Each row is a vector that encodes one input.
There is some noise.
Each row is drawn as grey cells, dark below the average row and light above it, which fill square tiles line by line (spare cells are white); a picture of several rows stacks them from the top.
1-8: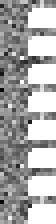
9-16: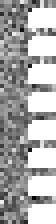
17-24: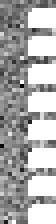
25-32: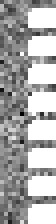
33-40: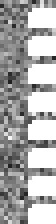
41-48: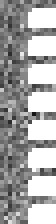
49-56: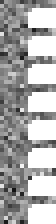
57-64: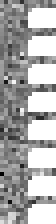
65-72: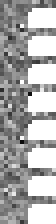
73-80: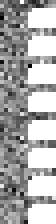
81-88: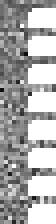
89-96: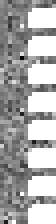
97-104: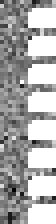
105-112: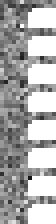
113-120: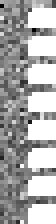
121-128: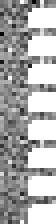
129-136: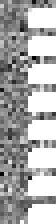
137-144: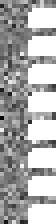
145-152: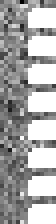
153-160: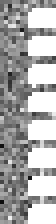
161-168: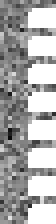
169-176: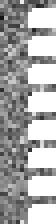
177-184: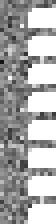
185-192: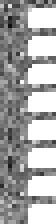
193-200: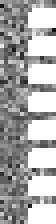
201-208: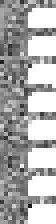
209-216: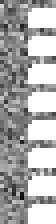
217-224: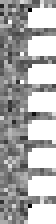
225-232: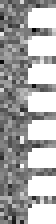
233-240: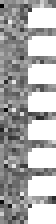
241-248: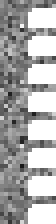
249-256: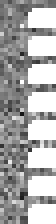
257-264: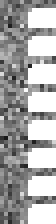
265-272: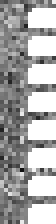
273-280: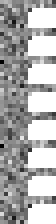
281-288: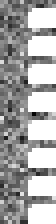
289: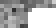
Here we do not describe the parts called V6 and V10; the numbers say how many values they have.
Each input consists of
either a point on an 8-point circle, or a fixed value, or a node of a 14-node tree, or a value of V6 and a value of V10.
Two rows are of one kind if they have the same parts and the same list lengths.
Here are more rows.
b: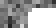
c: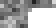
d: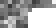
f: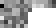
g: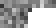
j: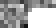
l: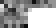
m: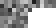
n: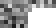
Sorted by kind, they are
b
c, d, j, l
f, g, n
m

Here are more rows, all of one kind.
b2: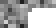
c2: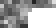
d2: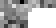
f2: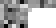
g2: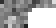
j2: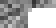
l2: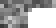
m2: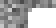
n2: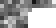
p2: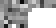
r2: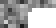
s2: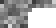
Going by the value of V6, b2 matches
f2, p2, r2 and s2.
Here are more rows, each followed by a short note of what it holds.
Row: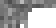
a node of a 14-node tree
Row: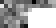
a value of V6 and a value of V10
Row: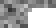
a value of V6 and a value of V10
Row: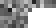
a fixed value
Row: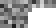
a point on an 8-point circle
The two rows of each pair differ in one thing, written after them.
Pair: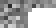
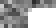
the value of V10
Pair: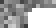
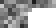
the value of V6
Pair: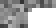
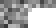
the value of V10
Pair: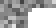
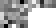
the value of V6
